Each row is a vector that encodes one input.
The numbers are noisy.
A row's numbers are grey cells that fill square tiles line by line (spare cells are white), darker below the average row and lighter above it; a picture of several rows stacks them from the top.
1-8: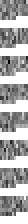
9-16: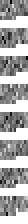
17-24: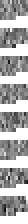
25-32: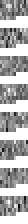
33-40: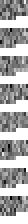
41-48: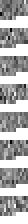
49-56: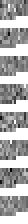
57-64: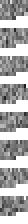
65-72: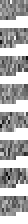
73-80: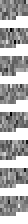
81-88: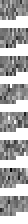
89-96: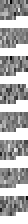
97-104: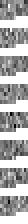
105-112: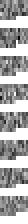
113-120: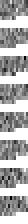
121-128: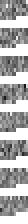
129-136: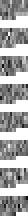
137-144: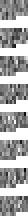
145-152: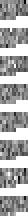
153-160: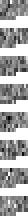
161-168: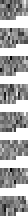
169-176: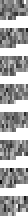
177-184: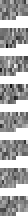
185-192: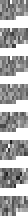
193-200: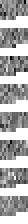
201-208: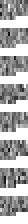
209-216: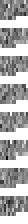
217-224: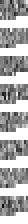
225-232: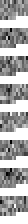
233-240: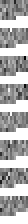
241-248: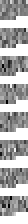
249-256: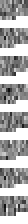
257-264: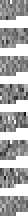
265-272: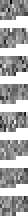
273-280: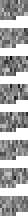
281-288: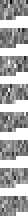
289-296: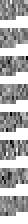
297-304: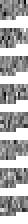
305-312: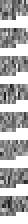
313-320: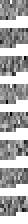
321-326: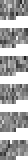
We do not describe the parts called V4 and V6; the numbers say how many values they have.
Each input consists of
one of 7 labels and a value of V4, together with either a point on a 9-point line, or a value of V6.
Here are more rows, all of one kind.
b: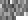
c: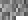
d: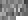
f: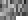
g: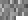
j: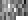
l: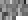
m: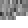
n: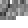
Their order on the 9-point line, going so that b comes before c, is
b, n, g, m, c, l, d, f, j.
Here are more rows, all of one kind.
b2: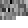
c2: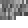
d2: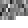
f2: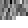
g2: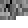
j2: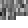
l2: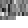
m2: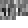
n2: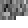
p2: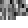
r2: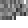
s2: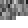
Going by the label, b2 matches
g2, l2, n2 and s2.
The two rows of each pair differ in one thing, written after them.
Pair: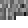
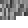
the value of V6
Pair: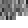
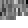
the label
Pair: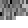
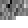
the value of V6
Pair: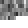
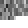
the label
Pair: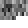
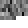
the label
